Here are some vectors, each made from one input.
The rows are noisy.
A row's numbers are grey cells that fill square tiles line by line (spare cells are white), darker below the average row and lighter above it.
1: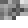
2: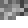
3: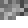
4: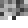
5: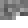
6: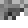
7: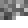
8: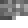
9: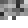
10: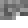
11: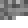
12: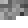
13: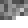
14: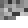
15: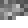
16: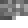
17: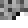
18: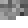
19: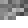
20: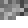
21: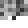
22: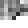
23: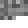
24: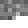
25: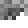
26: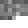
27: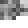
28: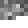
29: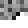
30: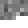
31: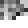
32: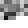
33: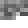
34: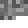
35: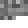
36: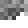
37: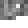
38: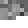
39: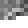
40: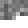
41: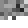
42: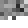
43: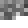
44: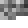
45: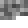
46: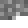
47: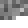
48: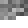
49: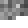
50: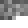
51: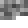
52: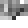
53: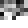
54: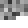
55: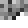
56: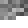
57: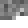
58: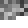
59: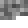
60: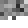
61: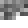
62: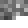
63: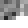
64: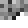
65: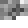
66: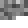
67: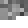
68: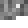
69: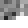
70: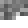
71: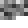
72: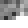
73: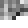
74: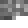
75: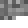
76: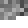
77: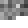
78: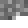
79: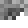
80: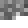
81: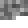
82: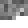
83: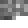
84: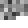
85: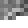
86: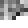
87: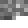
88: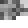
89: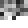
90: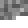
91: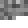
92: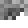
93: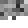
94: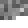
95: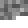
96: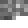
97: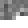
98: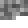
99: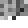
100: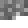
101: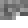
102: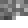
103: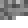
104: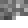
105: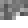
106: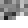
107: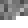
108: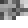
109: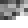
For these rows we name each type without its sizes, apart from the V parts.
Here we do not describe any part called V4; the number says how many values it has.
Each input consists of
a true/false value, together with either a point on a line, or a value of V4.
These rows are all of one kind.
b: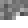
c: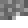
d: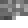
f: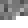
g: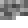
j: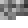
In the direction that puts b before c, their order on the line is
j, g, f, b, c, d.
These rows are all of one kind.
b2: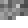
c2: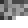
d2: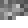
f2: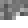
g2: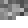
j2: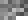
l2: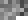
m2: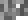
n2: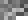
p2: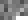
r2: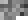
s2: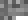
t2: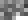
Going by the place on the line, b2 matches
c2, d2 and t2.
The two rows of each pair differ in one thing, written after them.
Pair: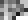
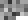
the value of V4
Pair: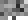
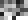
the true/false value
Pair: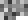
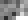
the true/false value
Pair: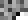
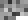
the value of V4
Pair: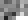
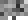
the value of V4
